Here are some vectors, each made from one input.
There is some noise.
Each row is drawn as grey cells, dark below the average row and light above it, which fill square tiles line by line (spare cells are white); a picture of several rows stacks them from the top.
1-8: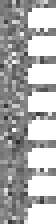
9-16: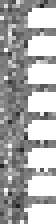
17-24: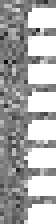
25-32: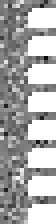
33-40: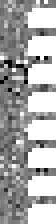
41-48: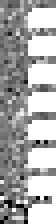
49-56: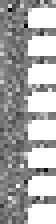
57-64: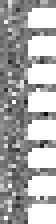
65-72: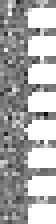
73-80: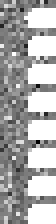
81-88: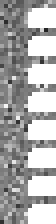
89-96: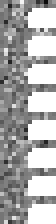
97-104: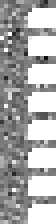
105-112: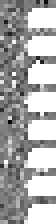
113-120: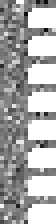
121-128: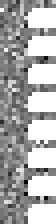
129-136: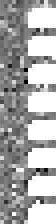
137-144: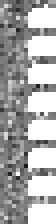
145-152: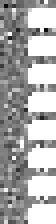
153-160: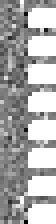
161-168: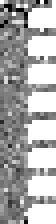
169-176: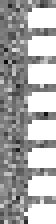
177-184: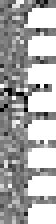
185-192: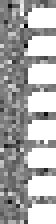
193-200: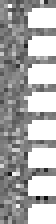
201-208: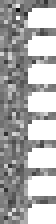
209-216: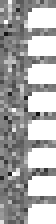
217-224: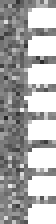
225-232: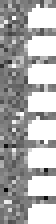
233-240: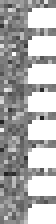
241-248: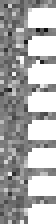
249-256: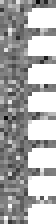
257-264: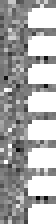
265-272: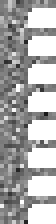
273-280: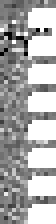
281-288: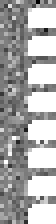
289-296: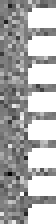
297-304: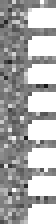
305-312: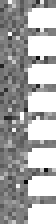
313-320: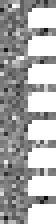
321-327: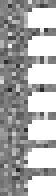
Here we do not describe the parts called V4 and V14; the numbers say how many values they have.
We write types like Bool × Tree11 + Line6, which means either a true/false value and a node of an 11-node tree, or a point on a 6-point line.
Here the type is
Bool × Bool × Bool × Label12 × V4 × V14 + Unit.
